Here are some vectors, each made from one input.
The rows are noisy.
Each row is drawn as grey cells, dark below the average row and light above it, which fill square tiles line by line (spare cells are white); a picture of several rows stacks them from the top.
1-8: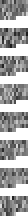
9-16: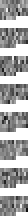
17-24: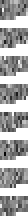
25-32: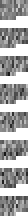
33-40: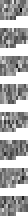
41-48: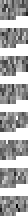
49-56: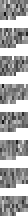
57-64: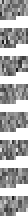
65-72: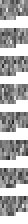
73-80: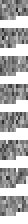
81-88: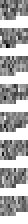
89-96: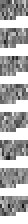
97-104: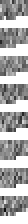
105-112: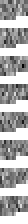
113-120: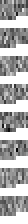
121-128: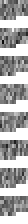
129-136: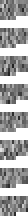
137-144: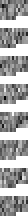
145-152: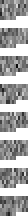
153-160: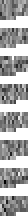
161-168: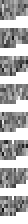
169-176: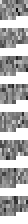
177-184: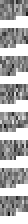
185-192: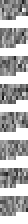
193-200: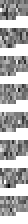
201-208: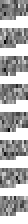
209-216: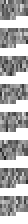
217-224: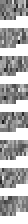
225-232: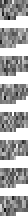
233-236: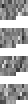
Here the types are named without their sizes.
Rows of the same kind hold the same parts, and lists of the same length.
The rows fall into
2 kinds.
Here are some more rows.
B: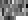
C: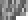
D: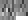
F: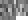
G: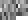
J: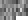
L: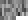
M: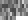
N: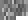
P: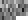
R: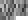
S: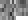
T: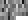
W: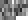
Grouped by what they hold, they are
B, C, G, M, N, W
D, F, J, L, P, R, S, T

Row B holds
a point on a circle and a point on a line.
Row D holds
a point on a circle and a label.
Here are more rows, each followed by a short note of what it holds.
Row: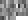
a point on a circle and a label
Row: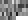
a point on a circle and a point on a line
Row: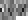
a point on a circle and a label
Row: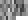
a point on a circle and a point on a line
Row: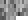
a point on a circle and a label
